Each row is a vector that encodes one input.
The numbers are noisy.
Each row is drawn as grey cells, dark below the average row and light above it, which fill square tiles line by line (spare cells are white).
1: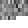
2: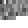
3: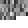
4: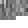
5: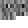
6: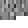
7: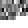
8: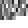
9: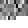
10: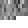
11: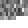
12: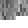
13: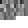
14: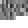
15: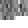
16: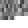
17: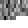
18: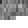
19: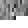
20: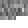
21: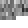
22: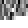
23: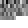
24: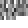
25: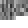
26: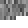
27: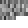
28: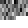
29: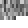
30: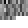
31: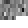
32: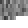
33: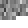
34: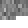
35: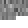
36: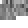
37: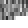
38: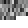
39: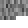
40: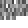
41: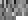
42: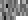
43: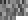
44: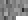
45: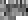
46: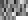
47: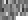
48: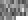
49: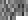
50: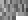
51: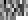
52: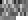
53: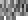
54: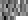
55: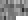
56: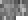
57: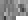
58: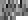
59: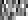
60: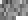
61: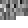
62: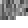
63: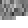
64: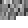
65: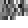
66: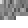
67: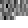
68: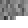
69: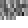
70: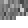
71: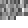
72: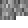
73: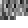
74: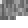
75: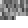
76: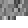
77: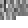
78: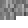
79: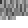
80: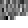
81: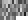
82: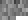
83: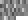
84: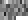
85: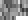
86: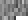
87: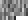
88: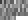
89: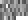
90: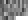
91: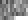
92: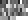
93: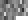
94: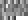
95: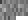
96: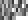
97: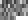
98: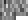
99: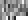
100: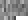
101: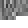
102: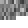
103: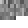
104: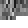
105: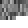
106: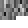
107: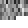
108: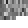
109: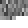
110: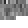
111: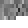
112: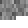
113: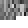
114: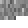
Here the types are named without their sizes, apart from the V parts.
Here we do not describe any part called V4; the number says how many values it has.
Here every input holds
a list of items, each a label and a value of V4.
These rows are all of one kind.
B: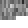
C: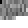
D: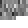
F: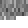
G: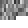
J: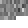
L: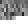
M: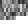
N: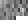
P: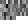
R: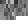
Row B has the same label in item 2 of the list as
C and L.
